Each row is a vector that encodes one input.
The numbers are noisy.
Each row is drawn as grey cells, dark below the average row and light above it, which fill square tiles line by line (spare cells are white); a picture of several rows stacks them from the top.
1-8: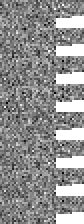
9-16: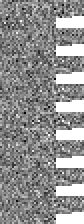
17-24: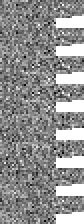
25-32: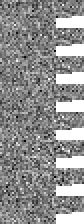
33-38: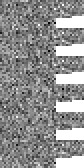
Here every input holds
either a point on a 6-point circle, or a point on a 5-point line.
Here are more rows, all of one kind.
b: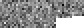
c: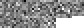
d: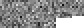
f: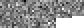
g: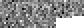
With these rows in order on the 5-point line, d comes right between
b and f.
